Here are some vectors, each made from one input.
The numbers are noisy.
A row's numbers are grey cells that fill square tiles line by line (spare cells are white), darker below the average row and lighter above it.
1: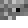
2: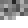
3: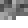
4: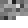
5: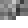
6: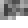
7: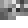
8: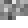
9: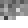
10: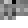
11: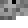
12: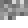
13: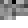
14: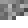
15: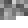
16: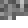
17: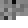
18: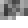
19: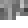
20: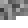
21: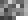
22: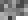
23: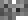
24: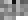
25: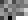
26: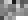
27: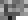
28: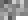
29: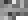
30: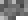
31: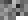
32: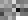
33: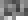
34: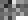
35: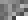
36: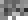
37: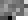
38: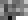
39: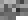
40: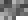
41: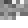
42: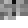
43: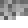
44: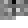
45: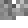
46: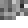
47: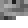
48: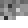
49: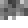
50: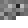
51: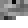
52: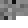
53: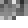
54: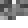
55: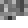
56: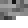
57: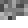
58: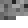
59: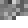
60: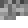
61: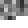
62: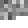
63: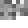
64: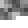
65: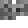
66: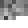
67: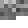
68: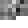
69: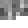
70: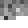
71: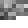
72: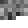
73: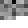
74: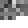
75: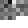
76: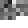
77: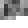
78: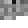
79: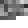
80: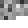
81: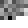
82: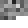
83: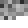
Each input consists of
two labels (each one of 10).
